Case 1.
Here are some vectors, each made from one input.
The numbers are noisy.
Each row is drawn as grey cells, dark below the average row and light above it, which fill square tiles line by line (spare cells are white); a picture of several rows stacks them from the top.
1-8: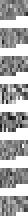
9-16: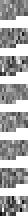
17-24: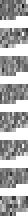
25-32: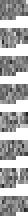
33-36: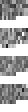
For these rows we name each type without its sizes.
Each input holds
either a fixed value, or three true/false values.
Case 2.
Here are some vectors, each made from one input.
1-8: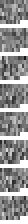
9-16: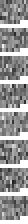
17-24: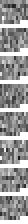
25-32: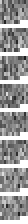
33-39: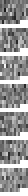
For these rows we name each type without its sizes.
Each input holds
a label.
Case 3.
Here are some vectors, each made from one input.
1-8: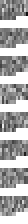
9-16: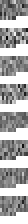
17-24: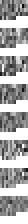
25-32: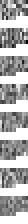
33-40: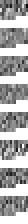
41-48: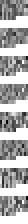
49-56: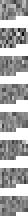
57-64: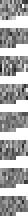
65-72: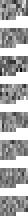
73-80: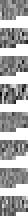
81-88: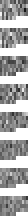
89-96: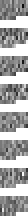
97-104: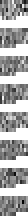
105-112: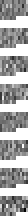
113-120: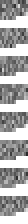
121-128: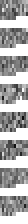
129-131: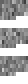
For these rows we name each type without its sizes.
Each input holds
either a fixed value, or three true/false values.
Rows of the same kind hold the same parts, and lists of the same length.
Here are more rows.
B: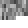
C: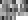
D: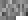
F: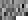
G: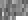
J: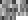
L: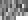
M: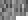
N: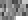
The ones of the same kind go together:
B, D, F, G, L, M, N
C, J

